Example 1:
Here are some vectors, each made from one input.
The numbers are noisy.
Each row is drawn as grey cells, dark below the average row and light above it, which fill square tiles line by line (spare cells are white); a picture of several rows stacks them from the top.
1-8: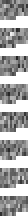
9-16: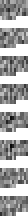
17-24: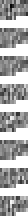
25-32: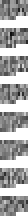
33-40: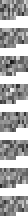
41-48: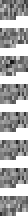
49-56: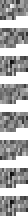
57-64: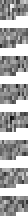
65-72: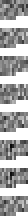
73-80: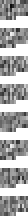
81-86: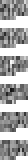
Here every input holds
four true/false values.
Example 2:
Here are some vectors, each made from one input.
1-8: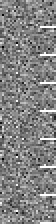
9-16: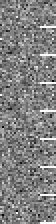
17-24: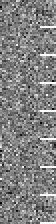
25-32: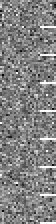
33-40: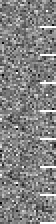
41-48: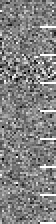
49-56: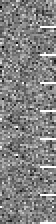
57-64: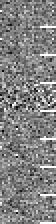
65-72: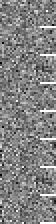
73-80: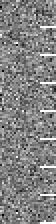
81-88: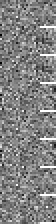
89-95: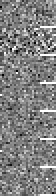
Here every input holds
either a point on a 9-point circle, or a fixed value.
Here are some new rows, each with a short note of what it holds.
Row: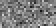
a point on a 9-point circle
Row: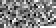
a fixed value
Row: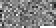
a point on a 9-point circle
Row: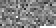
a point on a 9-point circle
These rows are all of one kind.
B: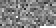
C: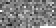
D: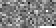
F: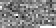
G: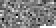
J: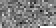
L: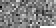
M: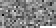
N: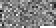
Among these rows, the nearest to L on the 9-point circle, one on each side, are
C and J.
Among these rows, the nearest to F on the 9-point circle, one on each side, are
D and M.
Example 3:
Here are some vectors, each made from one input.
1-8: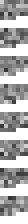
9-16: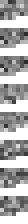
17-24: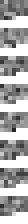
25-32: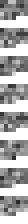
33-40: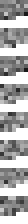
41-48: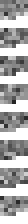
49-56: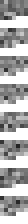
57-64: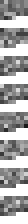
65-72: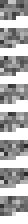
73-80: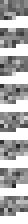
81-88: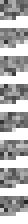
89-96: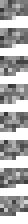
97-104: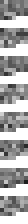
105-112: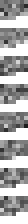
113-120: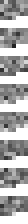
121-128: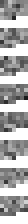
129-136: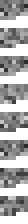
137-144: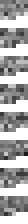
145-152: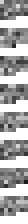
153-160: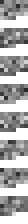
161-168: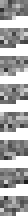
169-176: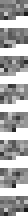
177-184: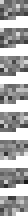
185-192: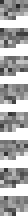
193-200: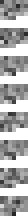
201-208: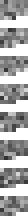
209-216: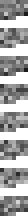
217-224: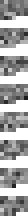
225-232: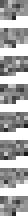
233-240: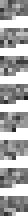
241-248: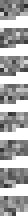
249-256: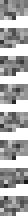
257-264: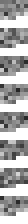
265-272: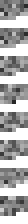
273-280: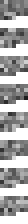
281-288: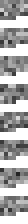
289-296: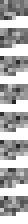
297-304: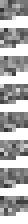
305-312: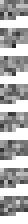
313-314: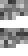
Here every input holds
four true/false values.
